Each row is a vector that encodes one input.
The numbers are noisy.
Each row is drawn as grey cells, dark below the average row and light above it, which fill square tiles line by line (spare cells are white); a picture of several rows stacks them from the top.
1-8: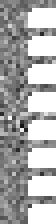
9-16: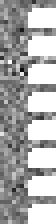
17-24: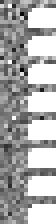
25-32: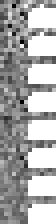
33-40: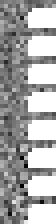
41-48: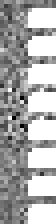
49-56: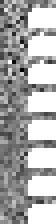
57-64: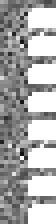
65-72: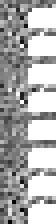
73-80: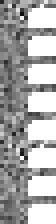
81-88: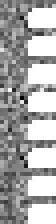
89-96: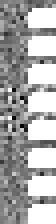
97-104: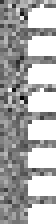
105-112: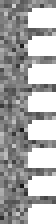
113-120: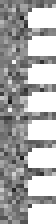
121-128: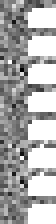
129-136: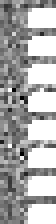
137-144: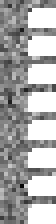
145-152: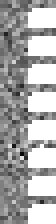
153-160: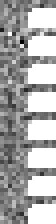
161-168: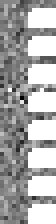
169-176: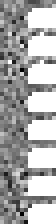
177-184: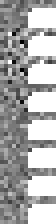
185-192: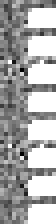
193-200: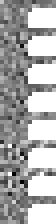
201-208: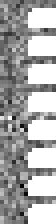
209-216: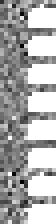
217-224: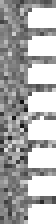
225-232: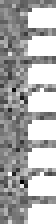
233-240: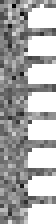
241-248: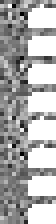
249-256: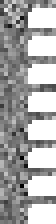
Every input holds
either a point on a 7-point line, or a list of up to three points on a 5-point line.
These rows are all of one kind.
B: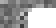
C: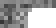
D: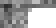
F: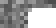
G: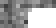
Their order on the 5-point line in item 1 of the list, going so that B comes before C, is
D, G, F, B, C.
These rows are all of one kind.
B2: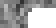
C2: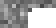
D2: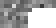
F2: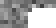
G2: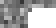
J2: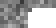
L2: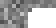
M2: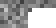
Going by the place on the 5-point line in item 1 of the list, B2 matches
G2 and L2.
